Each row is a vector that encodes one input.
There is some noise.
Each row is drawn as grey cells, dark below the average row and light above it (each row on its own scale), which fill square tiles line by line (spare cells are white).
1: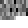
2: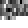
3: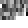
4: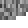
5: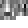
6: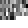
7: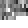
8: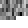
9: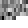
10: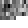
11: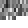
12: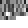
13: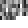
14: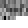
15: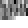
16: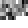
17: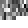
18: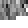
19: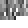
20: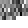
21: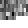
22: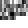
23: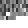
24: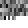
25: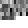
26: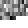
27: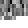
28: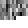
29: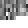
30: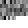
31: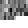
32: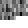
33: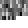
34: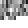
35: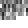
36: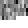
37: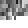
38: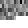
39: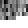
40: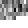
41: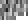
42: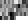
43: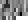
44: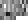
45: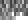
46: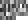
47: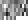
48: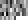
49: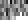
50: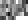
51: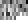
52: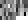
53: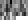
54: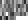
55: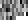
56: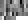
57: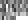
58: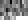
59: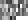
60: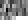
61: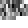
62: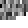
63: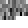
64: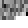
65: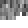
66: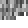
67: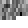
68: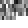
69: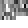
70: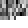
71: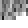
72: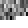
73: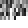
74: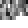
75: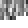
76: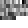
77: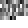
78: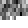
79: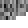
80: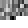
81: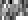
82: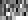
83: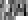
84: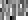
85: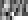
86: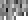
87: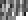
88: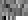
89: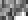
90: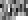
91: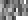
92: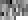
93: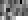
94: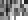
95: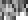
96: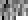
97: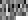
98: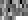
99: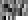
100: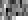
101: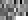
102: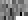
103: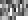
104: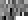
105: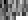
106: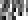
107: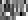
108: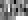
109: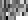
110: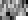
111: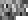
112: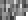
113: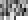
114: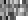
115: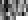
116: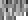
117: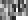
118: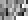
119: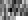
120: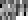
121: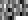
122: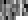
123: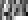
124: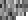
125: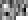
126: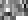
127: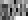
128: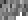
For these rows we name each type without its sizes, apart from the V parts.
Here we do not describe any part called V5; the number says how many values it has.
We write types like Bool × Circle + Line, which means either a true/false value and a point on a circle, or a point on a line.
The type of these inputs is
(Bool × Bool × Bool × Bool + V5) × Line.
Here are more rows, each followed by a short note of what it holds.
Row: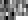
a point on a line and a value of V5
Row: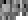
a point on a line and a value of V5
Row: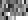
a point on a line and a value of V5
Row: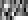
a point on a line and four true/false values
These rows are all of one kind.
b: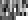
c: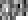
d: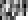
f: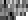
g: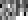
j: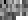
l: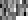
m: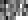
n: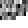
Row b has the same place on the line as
j, l and n.
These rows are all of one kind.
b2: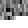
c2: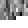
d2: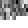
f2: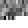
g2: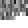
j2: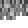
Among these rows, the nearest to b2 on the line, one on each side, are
f2 and g2.
